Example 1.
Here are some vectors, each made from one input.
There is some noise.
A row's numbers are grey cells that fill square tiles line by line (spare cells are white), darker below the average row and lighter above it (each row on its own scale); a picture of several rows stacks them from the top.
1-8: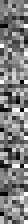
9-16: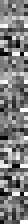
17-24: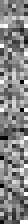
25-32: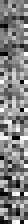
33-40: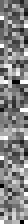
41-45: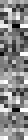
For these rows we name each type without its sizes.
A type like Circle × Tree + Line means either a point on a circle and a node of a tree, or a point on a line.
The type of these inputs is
Bool × Bool × Bool.
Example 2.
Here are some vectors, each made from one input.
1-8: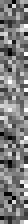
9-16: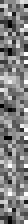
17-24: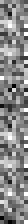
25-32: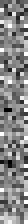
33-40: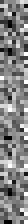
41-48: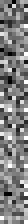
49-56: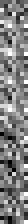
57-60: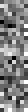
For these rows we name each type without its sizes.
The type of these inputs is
Line.
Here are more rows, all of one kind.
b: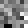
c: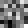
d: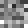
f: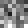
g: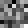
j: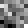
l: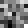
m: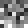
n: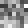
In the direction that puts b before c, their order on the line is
m, f, n, d, b, j, l, c, g.
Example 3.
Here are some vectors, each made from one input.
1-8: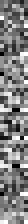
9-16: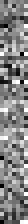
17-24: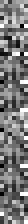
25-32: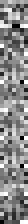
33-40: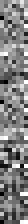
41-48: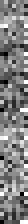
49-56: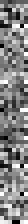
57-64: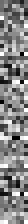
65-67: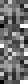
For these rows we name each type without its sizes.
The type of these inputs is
Bool × Bool × Bool.
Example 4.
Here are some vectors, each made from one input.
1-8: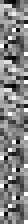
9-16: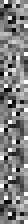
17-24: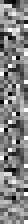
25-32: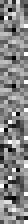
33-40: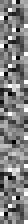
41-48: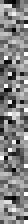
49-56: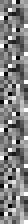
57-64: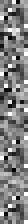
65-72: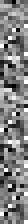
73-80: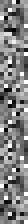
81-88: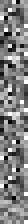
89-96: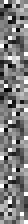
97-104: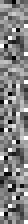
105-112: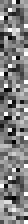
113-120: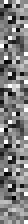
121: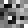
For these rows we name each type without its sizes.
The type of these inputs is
Bool × Bool × Bool.
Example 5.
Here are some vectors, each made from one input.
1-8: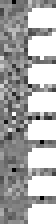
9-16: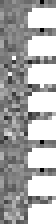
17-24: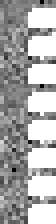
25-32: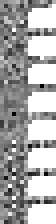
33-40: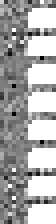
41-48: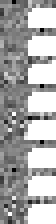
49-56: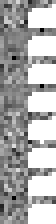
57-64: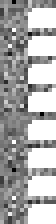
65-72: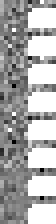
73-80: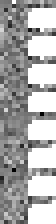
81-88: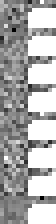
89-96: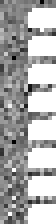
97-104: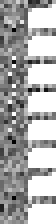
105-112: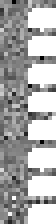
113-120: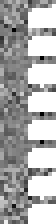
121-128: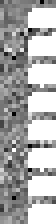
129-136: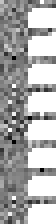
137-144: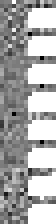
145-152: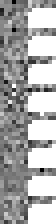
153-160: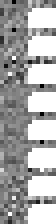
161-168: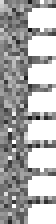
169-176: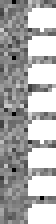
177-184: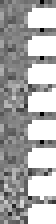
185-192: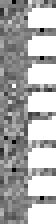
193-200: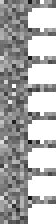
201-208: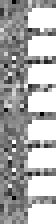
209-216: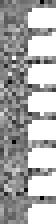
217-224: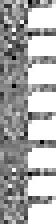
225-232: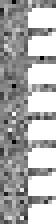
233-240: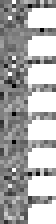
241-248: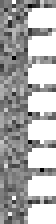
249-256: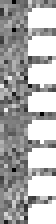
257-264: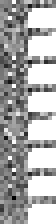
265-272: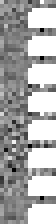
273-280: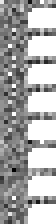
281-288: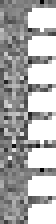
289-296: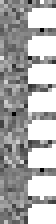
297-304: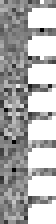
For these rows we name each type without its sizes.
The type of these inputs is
Label.
